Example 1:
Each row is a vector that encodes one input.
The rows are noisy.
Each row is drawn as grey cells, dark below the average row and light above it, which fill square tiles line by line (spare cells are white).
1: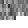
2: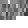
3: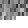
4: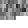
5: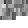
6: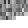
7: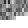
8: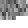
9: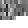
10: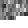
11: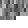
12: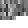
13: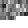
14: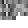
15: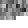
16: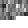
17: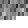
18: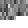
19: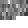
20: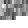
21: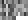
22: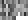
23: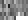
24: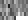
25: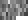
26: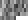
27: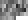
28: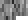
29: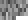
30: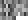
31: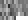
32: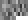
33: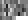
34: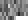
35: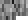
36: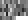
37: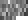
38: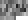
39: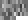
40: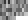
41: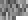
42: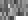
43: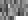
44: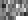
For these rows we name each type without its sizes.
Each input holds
either a label, or three true/false values.
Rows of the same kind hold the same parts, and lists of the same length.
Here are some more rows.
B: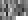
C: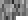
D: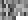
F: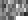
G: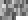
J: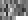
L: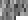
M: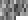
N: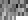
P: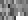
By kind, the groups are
B, D, F, J, P
C, G, L, M, N

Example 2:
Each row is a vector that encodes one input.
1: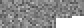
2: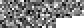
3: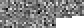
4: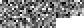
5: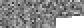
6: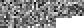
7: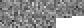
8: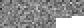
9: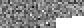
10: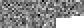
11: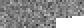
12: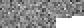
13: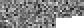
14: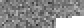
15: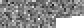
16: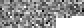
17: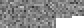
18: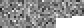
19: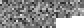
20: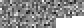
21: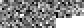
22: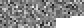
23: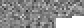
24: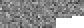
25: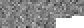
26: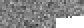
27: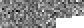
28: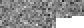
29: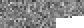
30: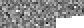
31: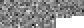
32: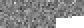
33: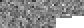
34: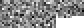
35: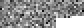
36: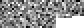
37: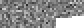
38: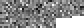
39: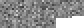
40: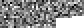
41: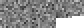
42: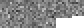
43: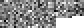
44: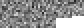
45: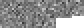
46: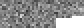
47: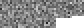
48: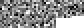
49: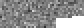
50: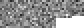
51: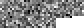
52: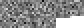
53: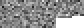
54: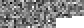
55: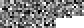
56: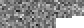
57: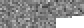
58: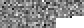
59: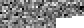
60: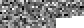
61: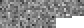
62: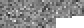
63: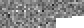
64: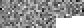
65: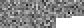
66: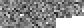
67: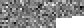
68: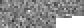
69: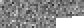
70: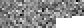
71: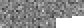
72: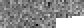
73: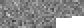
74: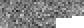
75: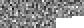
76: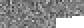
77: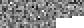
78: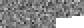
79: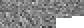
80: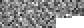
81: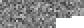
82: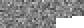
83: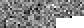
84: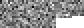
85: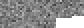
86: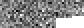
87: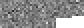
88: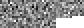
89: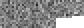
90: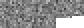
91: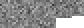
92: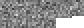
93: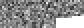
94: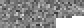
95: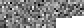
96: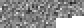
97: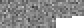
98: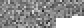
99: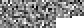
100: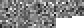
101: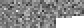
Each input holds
either one of 4 labels, or four true/false values.
